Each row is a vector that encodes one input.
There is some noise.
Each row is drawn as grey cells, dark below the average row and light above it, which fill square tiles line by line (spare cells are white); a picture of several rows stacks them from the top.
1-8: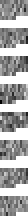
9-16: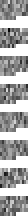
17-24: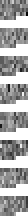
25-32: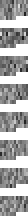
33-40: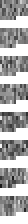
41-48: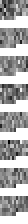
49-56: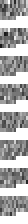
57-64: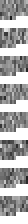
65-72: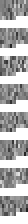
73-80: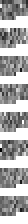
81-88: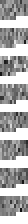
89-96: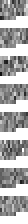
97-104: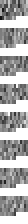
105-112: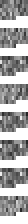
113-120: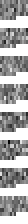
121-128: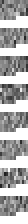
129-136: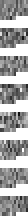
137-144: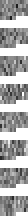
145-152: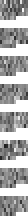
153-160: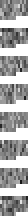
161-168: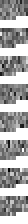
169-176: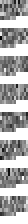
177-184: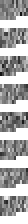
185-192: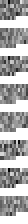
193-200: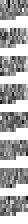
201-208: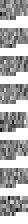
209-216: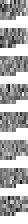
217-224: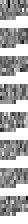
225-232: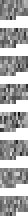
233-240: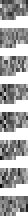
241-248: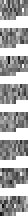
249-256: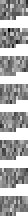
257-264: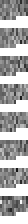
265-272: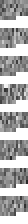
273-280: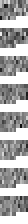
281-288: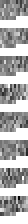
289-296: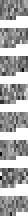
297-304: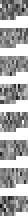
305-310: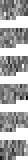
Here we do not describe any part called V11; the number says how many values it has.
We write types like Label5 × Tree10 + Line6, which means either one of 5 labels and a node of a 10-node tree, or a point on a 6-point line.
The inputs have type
Circle9 × (Circle9 + V11) + Label7 + Line8.
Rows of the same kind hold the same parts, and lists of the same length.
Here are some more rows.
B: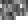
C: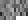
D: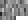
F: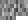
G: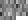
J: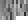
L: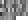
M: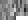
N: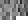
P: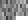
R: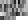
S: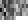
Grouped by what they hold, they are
B, S
C, G, L, N
D, F, J, M, P
R

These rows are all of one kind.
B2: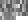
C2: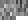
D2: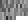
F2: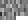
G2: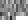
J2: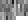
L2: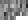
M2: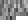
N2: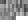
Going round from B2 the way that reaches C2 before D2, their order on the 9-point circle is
B2, L2, C2, N2, F2, G2, M2, D2, J2.
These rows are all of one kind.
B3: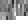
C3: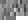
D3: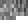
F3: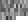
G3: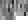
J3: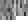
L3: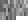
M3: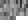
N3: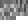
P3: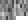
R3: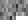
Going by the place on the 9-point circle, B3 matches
G3, J3 and P3.
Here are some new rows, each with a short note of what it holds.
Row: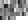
one of 7 labels
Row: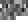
a point on an 8-point line
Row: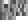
one of 7 labels
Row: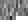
a point on a 9-point circle and a value of V11
